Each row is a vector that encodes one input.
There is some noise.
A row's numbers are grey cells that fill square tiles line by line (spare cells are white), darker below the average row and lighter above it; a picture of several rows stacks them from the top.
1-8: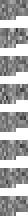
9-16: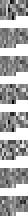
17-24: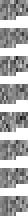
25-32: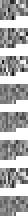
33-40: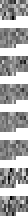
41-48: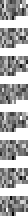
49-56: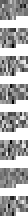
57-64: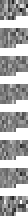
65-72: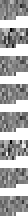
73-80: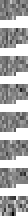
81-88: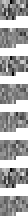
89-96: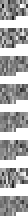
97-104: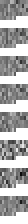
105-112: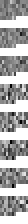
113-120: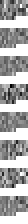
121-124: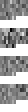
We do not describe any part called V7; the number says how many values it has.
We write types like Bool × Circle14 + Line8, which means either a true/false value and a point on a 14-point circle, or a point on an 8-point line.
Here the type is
(Bool × Bool × Bool + Unit) × V7 + Tree10.
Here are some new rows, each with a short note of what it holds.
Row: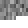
a value of V7
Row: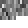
three true/false values and a value of V7
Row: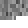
a value of V7
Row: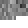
three true/false values and a value of V7
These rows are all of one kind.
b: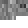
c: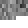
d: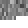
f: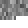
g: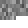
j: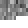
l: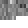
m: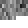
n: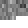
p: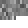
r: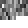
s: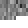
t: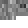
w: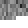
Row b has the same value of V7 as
l, n, r and t.
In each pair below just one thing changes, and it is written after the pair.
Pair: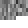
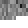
one of the three true/false values
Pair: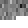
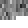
the value of V7
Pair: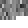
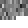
the value of V7
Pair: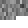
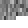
one of the three true/false values
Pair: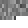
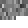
one of the three true/false values
